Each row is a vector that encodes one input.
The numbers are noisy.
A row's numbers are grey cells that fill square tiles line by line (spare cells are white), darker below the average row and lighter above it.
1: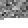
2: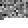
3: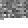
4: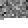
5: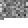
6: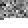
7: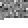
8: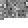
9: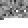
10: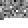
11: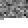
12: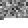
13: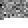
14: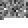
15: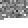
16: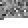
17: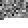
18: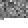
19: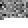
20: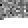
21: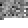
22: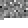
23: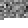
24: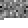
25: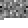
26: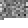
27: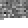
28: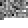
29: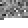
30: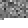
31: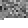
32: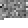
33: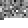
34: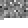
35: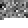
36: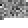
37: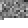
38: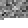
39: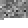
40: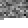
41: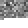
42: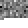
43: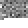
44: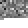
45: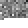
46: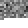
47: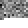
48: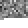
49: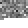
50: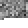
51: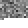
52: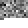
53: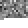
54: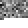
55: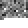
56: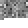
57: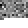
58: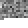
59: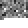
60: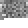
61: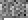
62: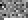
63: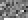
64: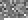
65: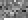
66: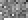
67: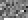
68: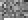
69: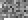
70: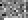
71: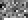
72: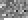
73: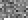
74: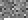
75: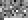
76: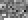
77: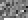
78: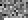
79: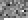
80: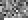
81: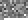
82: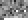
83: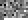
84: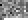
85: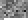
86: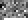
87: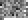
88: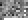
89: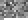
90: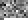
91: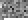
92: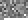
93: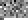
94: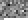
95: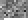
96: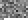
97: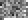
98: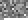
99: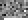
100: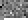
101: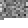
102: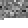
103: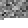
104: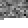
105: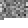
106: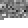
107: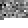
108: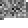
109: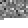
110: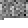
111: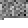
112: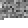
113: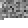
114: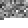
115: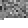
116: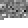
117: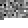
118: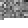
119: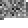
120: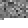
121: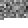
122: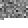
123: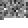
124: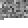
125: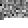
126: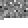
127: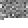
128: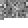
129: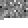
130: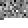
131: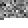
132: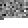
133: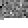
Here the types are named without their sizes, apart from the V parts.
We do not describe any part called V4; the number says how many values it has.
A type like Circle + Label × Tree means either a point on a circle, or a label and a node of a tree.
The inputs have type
Bool × Tree × V4.
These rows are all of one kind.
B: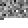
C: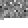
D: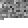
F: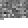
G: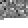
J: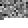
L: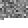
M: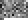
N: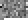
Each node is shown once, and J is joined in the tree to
C and F.
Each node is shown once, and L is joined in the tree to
G.
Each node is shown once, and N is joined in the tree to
B and C.
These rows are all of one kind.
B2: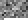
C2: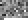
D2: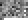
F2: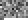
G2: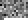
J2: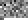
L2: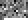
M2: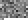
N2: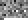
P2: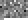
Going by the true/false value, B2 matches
M2 and P2.
